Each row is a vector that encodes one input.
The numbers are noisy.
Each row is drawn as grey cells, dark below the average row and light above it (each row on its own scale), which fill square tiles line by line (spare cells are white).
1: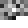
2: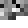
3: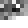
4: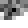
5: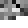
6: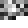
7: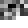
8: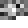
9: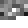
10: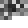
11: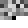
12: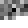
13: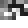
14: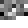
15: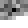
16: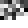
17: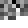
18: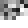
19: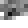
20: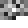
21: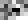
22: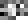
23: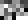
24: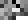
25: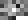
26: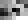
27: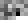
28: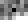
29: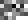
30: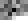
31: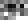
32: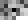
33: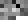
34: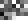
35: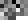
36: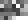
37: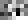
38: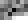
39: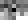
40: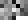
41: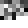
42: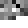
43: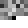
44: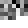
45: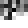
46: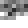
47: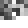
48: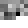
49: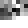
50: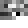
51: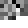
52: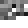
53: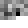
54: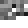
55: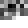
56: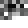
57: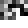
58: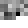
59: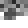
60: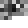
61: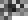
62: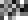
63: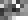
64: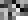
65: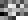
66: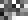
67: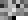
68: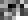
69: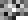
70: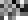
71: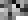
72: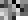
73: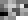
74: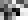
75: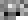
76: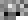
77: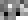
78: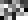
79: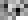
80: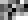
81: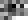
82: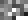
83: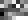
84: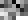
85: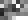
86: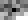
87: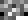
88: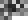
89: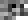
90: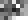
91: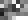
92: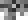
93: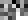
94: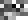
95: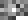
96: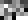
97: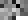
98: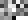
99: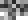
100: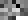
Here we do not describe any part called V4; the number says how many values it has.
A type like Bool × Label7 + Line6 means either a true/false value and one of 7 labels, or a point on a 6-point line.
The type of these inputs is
List2(Bool × V4).
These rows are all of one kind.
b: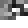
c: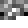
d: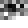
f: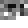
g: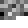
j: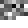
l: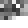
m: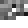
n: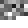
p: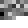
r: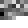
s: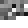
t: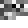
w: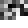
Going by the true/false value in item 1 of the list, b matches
d, f and w.
